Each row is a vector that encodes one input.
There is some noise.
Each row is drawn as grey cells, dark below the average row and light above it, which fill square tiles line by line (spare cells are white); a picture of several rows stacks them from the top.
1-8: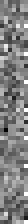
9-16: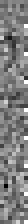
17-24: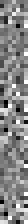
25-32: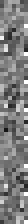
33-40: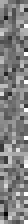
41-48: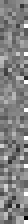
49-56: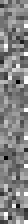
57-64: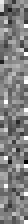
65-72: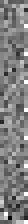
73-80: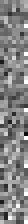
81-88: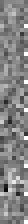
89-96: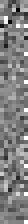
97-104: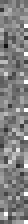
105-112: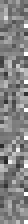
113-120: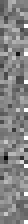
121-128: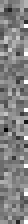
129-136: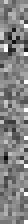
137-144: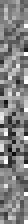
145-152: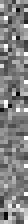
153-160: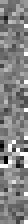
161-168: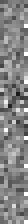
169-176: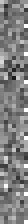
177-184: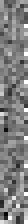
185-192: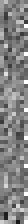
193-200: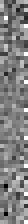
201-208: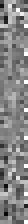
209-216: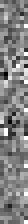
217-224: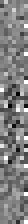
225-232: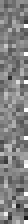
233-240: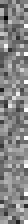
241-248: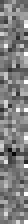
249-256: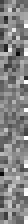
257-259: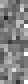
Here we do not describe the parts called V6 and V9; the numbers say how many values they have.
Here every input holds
a value of V6, together with either three true/false values and a value of V9, or a list of up to three points on an 8-point line.
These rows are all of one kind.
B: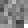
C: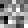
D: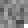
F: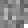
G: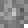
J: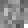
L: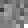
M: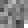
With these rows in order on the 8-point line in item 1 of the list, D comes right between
B and L.
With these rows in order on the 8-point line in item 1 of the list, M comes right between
B and G.
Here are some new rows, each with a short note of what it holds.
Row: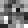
a value of V6, together with the empty list
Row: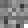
a value of V6, together with a list of two items
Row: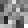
a value of V6, together with a list of three items
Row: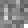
a value of V6, together with a list of three items
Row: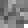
a value of V6, together with a list of one item
